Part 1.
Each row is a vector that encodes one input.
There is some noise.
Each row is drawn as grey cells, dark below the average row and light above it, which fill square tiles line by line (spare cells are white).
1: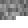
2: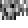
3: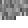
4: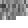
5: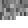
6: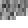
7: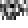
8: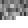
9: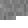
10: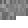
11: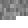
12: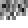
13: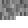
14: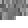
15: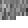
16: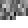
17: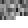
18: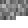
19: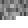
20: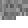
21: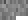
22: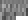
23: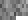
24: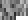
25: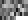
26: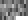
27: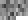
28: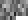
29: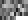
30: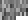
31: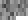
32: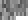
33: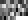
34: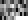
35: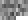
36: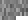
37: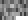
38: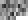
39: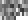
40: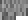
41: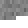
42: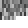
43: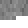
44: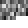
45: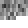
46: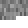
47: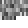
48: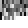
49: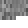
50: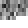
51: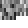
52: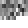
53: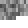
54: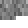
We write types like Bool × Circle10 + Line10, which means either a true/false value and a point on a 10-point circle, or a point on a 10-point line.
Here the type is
Bool × (Tree8 + Unit).
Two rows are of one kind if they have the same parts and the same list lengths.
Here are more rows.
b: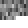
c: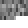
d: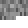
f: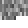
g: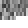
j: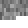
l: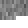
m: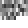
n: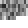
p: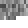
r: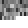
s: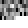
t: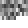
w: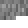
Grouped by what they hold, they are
b, c, d, f, g, j, l, m, r, s, t, w
n, p

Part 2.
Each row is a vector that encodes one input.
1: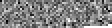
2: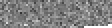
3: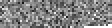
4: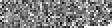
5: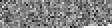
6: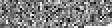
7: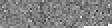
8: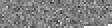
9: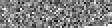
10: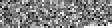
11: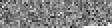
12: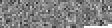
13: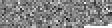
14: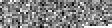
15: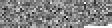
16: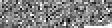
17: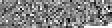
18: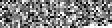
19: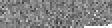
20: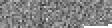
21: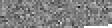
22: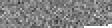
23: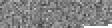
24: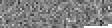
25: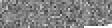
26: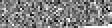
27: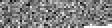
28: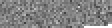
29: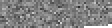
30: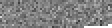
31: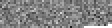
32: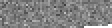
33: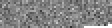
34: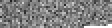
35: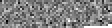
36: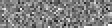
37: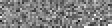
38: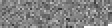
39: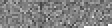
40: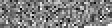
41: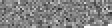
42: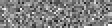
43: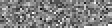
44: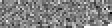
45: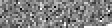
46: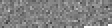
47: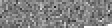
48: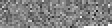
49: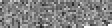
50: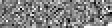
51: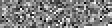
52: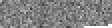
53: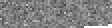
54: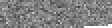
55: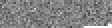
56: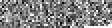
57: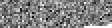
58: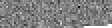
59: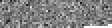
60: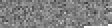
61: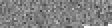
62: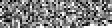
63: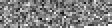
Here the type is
Circle8 + Line8.
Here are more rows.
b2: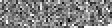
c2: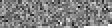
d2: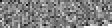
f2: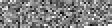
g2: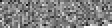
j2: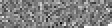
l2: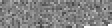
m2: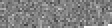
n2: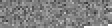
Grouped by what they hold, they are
b2, c2, d2, f2, g2, j2, m2, n2
l2

